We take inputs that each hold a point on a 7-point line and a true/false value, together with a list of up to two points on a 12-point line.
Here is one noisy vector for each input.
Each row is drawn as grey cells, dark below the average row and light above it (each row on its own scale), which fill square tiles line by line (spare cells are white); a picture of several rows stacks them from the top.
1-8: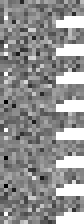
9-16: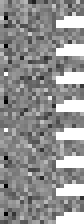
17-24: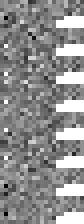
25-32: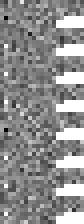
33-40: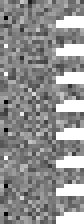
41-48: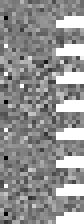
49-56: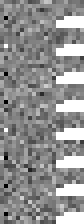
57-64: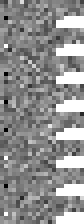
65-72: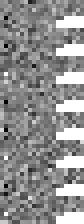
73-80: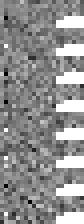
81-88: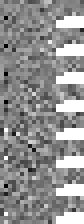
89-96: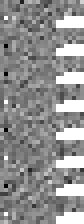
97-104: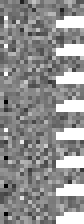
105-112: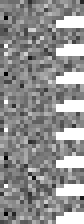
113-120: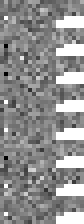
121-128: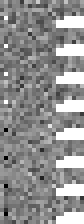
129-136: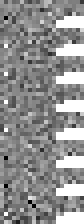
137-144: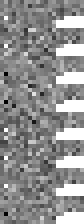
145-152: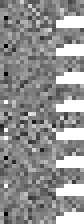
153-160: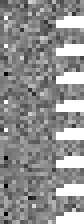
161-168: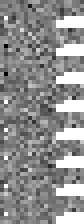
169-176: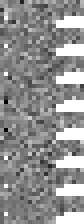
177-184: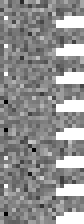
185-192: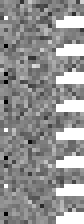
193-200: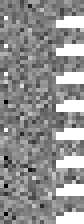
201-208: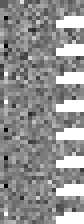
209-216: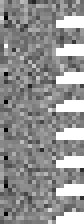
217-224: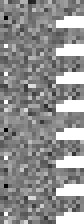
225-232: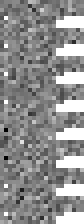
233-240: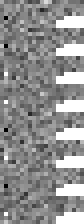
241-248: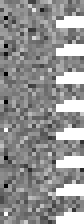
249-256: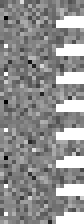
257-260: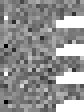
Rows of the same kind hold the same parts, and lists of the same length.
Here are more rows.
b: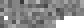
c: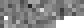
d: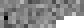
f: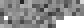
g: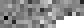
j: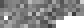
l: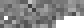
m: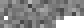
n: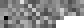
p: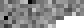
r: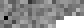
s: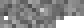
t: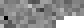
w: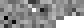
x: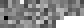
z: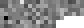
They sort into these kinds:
b, c, g, p, r, w
d, f, l, m, s, t
j, n, x, z

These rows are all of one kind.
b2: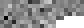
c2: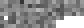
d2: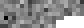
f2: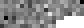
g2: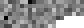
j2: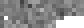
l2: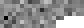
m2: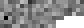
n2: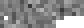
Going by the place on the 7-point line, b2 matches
l2 and m2.
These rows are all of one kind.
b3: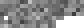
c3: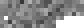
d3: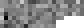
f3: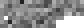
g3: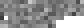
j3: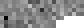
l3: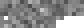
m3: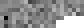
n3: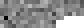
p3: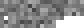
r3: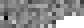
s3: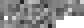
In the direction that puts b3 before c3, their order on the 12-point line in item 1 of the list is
n3, g3, b3, j3, s3, m3, p3, r3, l3, d3, c3, f3.
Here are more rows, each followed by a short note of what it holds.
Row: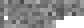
a point on a 7-point line and a true/false value, together with a list of one item
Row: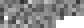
a point on a 7-point line and a true/false value, together with a list of one item
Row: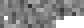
a point on a 7-point line and a true/false value, together with a list of one item
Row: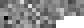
a point on a 7-point line and a true/false value, together with the empty list
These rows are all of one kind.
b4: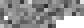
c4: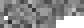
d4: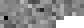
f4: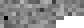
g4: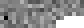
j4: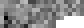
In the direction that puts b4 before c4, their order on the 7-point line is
b4, j4, d4, f4, g4, c4.
